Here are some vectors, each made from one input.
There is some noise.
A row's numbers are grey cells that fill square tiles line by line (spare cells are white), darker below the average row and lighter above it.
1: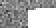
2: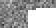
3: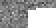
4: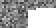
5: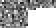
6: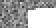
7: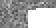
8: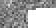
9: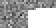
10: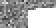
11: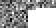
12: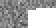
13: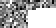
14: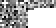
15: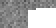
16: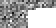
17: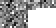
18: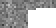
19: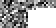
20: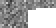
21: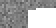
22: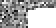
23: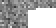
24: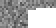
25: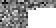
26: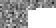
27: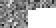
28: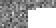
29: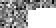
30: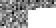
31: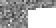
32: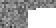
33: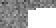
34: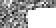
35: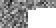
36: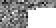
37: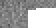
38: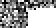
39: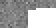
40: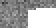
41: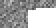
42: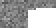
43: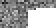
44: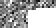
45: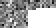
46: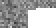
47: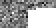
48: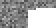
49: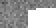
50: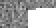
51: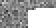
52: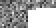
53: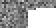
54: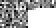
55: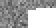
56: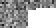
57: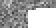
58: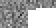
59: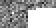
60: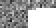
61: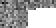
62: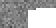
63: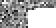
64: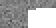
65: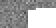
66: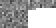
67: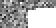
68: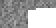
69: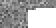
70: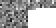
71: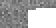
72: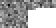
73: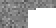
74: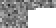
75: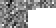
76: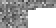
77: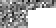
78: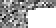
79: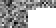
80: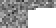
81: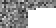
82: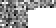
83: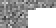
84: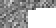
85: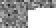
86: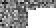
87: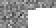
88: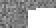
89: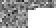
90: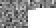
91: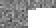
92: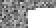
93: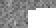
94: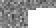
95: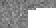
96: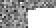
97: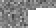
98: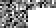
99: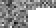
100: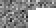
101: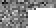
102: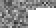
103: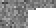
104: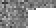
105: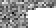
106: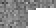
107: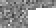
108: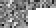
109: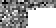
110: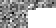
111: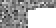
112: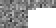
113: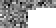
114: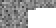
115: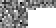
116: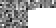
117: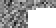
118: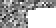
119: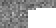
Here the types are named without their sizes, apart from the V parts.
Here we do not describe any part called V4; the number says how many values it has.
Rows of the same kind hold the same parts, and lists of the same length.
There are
4 kinds of row.
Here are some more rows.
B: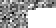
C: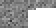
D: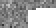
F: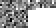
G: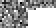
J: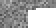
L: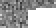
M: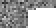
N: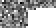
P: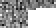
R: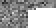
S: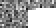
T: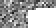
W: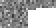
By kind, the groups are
B, G, N, W
C, D, F, J, M, S
L, P
R, T

